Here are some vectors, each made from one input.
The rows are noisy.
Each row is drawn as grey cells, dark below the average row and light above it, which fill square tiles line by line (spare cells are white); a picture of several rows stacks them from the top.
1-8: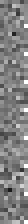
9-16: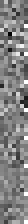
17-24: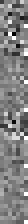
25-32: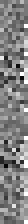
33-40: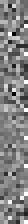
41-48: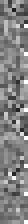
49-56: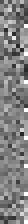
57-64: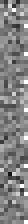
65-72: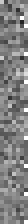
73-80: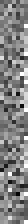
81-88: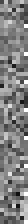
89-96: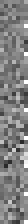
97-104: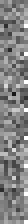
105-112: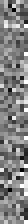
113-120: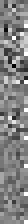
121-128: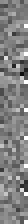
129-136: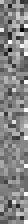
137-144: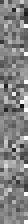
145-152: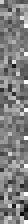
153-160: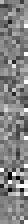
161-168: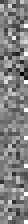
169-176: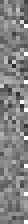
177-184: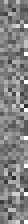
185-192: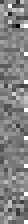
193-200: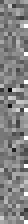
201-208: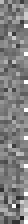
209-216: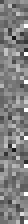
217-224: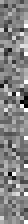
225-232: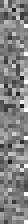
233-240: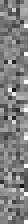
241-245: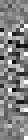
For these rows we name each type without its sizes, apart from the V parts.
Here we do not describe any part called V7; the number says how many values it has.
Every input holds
a point on a line, together with either a point on a line, or a value of V7.
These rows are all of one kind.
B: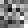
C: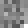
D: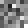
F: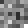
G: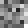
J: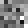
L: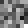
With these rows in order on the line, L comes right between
B and C.
